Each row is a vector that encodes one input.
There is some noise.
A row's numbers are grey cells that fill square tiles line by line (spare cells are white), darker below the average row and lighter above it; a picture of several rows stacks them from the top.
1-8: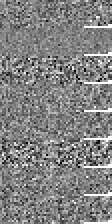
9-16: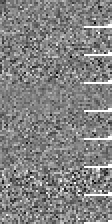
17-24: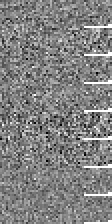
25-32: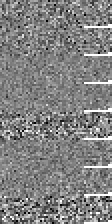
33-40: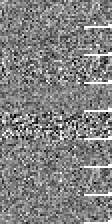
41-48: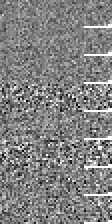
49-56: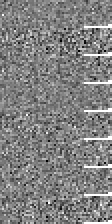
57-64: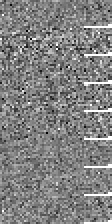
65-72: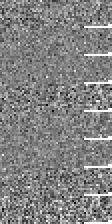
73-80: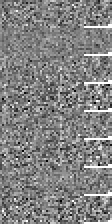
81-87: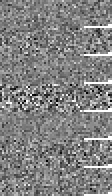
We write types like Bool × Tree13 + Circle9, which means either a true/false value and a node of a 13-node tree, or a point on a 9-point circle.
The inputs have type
(Circle6 + Unit) × Line5 + Line3 × Line3.
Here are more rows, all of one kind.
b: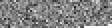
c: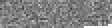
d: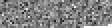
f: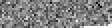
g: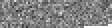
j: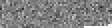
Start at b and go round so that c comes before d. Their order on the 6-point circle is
b, g, c, j, d, f.
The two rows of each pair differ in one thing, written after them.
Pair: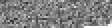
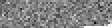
the place on the 6-point circle
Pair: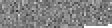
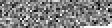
the place on the 6-point circle
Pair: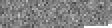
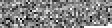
the place on the 5-point line
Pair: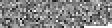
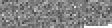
the place on the 6-point circle
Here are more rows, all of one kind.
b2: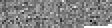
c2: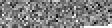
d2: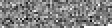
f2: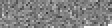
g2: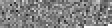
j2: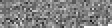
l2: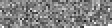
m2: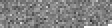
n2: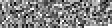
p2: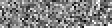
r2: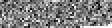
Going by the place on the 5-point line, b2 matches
d2, g2 and p2.
